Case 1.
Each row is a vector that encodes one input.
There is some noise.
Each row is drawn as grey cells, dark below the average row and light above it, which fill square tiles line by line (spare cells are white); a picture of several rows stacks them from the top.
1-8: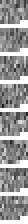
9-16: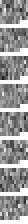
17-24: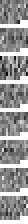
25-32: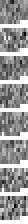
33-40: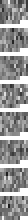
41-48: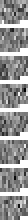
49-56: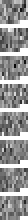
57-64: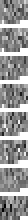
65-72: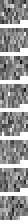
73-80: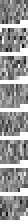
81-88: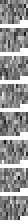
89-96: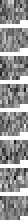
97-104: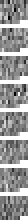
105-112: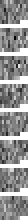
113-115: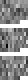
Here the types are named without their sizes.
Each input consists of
a point on a line, together with either a fixed value, or three true/false values.
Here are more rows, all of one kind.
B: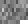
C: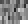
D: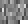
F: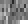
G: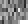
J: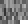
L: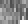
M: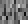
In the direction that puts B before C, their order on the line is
J, M, D, B, L, F, G, C.
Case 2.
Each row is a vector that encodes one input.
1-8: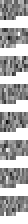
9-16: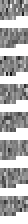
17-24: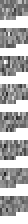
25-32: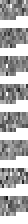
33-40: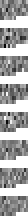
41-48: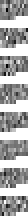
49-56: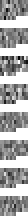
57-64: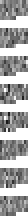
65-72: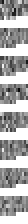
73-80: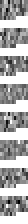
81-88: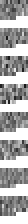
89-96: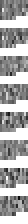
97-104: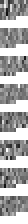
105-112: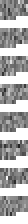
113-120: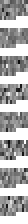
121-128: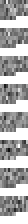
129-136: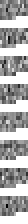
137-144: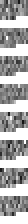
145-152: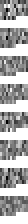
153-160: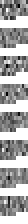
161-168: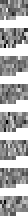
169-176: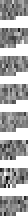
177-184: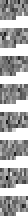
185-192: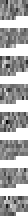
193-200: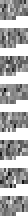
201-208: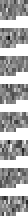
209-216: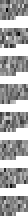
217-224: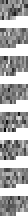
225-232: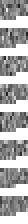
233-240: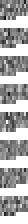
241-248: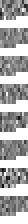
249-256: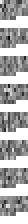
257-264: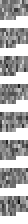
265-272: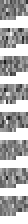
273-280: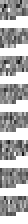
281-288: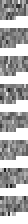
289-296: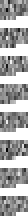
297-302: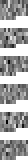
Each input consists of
one of 8 labels and a point on a 16-point line.
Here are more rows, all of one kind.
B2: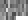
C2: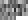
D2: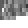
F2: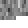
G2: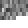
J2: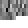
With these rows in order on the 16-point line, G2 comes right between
F2 and J2.
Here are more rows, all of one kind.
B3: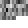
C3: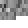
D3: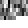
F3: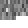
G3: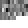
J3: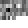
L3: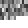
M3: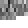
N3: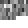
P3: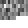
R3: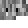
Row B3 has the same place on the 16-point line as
G3, J3, M3 and P3.
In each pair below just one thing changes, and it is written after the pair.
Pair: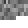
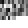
the place on the 16-point line
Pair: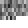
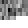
the label
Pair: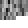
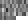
the place on the 16-point line
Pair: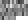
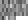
the place on the 16-point line
